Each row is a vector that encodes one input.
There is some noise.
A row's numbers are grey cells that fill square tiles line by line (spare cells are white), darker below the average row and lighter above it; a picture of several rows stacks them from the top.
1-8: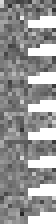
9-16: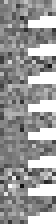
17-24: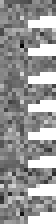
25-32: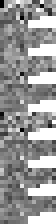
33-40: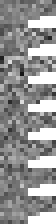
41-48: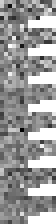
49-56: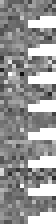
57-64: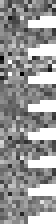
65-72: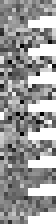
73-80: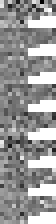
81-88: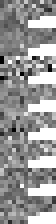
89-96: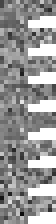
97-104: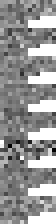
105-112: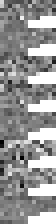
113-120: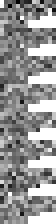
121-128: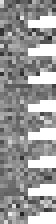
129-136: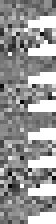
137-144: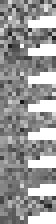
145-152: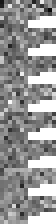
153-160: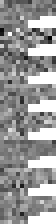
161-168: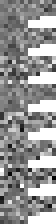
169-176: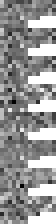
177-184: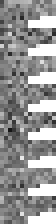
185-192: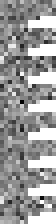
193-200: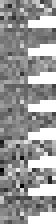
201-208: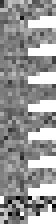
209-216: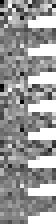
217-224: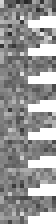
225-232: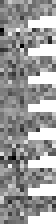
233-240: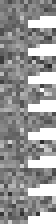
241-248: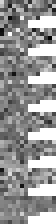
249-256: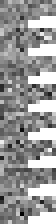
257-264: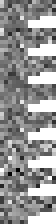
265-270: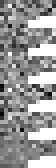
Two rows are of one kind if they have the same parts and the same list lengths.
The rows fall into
4 kinds.
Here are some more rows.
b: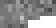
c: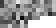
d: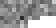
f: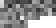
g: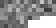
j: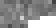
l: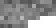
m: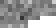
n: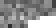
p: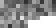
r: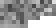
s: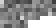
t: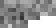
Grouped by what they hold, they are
b, f, g, j, n, p
c, d, m, r
l, s
t

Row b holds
a node of an 11-node tree and a true/false value.
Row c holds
a point on an 8-point circle and a point on a 9-point circle.
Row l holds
a point on a 6-point circle and a true/false value.
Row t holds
a point on an 8-point circle and a point on a 9-point line.
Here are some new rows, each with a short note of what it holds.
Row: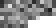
a node of an 11-node tree and a true/false value
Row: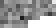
a point on an 8-point circle and a point on a 9-point circle
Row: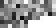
a point on an 8-point circle and a point on a 9-point line
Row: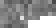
a node of an 11-node tree and a true/false value
